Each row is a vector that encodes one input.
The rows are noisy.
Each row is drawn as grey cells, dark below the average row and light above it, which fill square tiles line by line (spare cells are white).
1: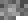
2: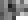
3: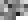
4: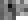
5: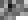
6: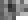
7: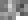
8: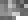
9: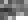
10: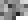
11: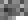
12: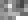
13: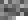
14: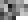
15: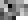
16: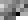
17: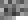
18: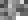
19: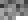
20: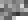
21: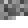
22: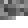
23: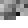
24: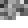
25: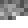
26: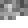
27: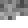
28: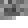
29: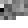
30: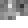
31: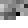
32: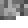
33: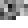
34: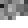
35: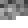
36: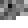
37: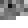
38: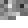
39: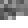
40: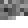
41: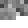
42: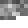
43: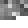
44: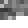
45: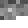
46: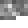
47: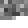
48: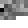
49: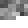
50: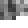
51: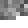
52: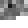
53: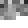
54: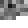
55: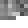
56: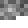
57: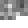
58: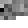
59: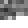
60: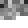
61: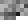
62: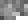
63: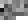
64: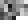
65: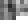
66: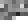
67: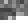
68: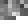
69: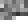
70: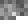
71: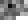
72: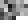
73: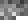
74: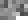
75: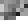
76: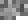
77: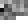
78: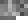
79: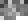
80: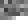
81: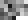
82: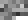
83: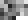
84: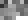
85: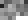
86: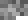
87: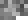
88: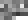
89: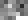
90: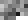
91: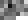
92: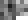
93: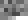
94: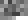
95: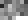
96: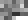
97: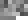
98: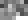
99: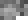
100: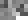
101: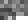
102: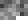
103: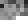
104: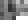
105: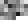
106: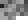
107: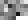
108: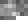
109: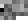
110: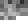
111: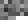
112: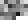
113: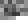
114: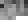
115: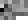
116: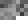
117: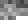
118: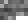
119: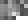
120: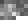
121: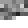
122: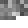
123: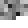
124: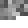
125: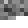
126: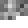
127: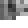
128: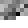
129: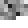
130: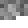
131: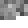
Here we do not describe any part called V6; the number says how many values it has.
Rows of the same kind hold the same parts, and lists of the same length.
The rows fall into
2 kinds.
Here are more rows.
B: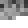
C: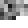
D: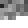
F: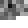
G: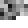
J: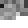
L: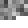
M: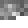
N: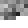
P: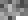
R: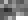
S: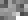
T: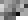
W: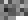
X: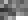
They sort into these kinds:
B, D, J, L, M, P, S
C, F, G, N, R, T, W, X

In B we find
a point on a 7-point line and a value of V6.
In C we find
a point on a 5-point line and a true/false value.
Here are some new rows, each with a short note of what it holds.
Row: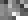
a point on a 7-point line and a value of V6
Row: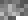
a point on a 7-point line and a value of V6
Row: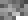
a point on a 7-point line and a value of V6
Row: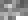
a point on a 7-point line and a value of V6
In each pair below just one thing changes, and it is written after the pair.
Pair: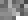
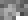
the place on the 7-point line
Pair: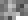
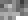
the place on the 7-point line
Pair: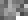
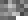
the value of V6
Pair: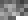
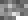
the place on the 7-point line
